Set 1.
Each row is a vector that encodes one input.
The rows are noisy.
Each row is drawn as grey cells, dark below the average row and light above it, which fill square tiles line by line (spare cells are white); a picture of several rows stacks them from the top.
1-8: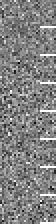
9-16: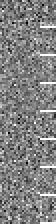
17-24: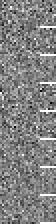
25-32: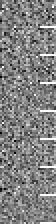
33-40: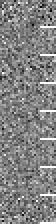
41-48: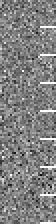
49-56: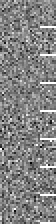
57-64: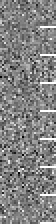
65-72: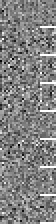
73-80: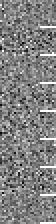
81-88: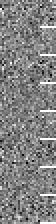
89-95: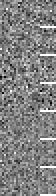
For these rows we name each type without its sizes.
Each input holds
either a point on a circle, or a point on a line and a true/false value.
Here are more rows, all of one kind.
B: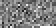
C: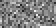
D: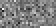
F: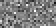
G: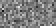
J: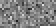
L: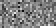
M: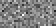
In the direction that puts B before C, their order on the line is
G, L, M, J, B, C, D, F.
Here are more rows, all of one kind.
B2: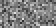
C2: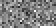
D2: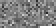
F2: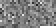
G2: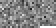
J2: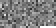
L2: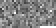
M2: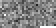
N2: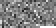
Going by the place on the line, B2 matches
C2, G2 and M2.
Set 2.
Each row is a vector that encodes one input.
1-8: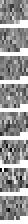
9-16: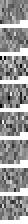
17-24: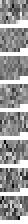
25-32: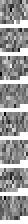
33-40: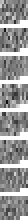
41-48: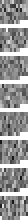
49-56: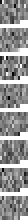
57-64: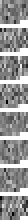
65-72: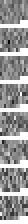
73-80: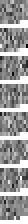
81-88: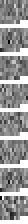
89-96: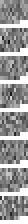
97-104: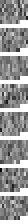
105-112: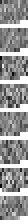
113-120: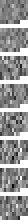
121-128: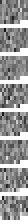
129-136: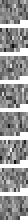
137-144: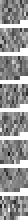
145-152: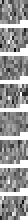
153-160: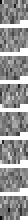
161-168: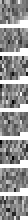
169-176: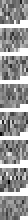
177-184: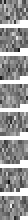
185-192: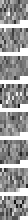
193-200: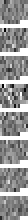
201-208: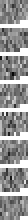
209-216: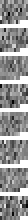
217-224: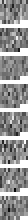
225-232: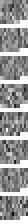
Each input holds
either a point on a 6-point line, or a list of up to two points on a 14-point line.
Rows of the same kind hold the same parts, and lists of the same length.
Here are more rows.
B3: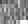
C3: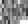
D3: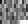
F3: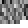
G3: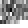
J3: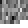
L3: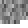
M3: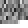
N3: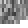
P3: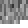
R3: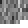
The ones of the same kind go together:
B3
C3, F3, L3, N3
D3, J3, R3
G3, M3, P3

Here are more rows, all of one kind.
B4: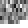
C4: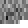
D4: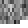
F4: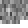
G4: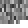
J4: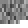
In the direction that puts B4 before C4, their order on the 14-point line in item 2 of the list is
B4, F4, J4, G4, C4, D4.
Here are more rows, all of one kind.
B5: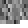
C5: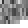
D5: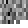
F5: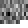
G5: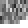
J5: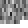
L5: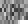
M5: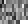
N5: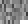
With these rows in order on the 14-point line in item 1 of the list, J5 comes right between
B5 and N5.
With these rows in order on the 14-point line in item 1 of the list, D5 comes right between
C5 and M5.
